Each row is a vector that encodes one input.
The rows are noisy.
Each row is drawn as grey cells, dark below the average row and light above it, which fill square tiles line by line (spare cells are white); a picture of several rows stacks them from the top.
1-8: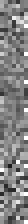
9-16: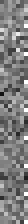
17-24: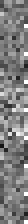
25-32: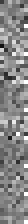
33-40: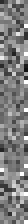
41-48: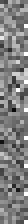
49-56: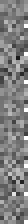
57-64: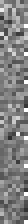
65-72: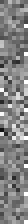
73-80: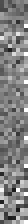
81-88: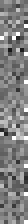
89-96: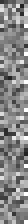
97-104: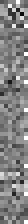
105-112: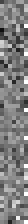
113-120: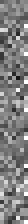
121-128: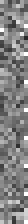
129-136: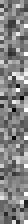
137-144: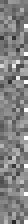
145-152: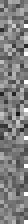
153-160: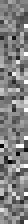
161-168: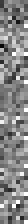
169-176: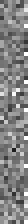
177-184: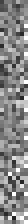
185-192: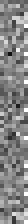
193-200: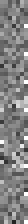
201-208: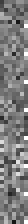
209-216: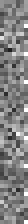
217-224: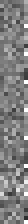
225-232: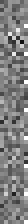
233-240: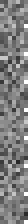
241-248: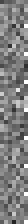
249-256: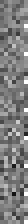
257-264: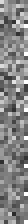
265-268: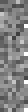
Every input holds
either a point on an 11-point line, or a list of up to two points on a 15-point line.
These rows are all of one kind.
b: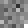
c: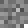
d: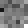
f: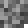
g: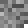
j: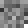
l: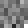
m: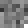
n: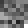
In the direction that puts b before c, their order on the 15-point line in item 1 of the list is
f, g, j, m, d, n, b, l, c.
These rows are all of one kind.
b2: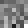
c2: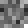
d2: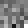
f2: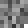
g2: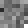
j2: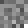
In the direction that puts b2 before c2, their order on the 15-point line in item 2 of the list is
d2, f2, b2, g2, c2, j2.
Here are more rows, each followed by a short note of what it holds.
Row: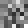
the empty list
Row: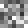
a point on an 11-point line
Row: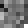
a list of two items
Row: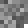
a list of one item
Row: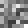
a point on an 11-point line
